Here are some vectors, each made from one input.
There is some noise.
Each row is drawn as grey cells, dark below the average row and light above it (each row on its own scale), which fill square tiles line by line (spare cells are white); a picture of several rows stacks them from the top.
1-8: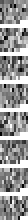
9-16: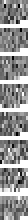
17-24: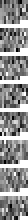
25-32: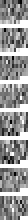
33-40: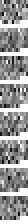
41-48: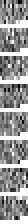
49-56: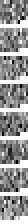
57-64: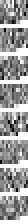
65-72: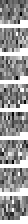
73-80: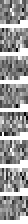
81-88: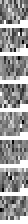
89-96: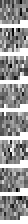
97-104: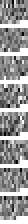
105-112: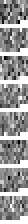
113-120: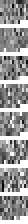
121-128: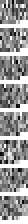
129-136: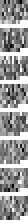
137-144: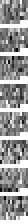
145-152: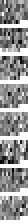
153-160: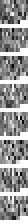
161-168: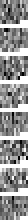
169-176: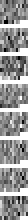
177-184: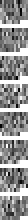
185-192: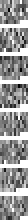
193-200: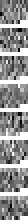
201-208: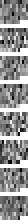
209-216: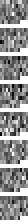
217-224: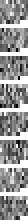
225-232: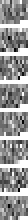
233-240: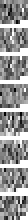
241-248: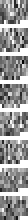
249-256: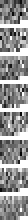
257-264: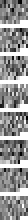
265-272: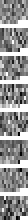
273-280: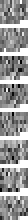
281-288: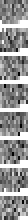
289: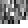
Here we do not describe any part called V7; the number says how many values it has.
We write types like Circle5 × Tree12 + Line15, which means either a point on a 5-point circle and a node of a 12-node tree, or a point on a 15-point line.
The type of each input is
(Circle9 + V7) × Line5 + List2(Line9).
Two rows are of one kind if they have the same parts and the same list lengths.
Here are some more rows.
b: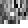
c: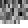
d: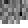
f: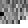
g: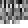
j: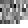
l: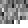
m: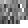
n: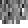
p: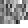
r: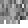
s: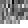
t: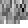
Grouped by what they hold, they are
b, r, t
c, g, s
d, f, l, n
j
m, p

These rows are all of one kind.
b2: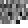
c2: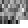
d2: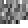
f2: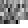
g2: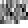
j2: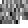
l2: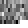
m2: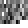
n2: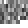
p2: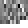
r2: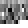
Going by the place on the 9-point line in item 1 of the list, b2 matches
g2, j2, m2 and n2.
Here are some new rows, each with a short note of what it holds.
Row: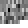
a list of one item
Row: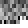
a point on a 9-point circle and a point on a 5-point line
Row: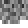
a point on a 5-point line and a value of V7
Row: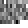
a list of two items
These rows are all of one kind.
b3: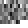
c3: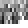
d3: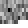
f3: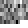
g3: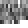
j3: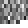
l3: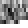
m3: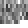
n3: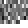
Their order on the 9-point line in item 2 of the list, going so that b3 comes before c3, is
n3, b3, g3, l3, d3, m3, f3, j3, c3.
